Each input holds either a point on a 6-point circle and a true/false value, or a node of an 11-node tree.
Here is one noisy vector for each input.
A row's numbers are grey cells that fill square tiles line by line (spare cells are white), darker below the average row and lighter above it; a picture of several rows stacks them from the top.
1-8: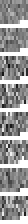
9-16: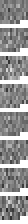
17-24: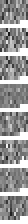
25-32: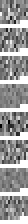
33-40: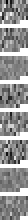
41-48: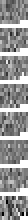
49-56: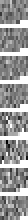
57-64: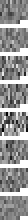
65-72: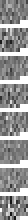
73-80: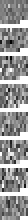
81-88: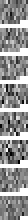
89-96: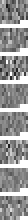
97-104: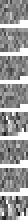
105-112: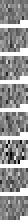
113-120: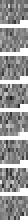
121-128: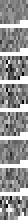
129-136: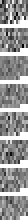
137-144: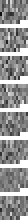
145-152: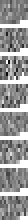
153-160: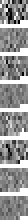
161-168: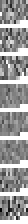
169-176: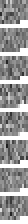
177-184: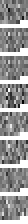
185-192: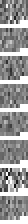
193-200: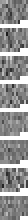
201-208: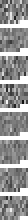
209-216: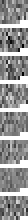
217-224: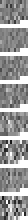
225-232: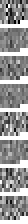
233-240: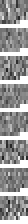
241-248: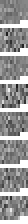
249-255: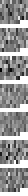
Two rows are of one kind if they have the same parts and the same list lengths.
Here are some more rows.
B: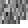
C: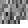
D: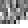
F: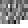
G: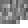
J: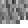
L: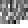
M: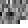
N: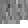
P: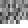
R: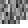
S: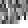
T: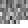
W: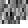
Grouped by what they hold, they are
B, C, D, J, M, N, P, R, S, T, W
F, G, L

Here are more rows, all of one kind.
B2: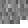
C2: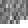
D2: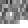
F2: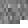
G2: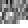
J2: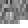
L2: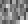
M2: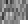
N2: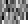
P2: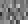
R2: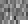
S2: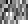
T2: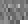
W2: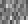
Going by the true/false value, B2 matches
D2, G2 and M2.
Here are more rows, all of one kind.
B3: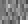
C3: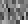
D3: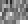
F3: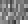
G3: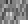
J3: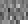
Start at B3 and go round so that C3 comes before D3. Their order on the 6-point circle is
B3, J3, F3, G3, C3, D3.
